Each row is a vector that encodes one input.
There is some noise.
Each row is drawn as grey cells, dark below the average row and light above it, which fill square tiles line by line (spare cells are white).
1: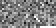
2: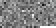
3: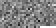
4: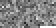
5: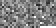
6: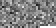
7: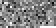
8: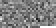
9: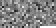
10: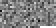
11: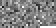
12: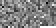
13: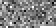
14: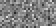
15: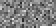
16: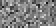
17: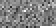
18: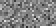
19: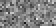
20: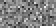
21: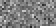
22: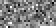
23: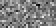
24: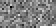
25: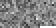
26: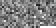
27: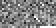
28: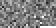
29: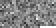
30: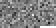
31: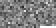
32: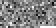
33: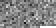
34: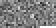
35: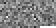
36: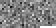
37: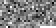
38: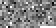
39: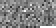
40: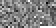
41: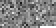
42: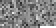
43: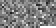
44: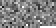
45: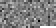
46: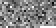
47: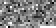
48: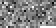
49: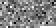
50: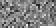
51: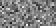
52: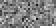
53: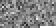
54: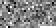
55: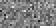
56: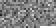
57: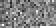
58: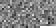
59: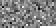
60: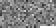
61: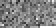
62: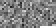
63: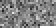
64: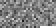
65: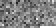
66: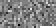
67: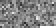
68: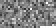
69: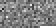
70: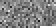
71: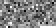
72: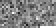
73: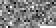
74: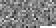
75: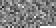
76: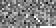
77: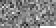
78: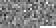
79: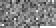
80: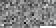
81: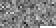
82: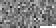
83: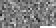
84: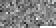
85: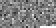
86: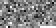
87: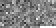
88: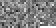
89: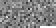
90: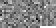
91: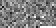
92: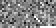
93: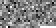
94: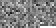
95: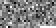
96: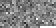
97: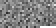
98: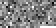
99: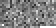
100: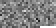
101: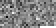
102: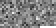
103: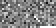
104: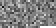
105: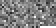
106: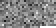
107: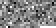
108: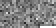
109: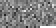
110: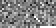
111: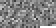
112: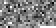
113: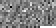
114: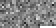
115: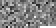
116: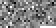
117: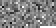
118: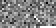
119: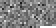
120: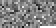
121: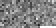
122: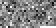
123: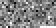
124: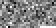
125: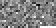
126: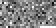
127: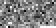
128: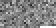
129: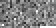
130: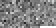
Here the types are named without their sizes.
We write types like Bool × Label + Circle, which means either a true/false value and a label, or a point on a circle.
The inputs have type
(Circle + Unit) × (Tree + Unit) + Line.
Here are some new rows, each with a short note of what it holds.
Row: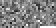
a point on a circle
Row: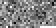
a point on a line
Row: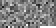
a point on a circle
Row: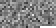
a point on a circle and a node of a tree
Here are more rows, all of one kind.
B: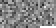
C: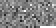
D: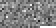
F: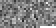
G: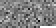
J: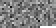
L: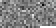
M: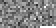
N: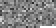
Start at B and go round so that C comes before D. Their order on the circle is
B, C, G, M, D, J, L, N, F.
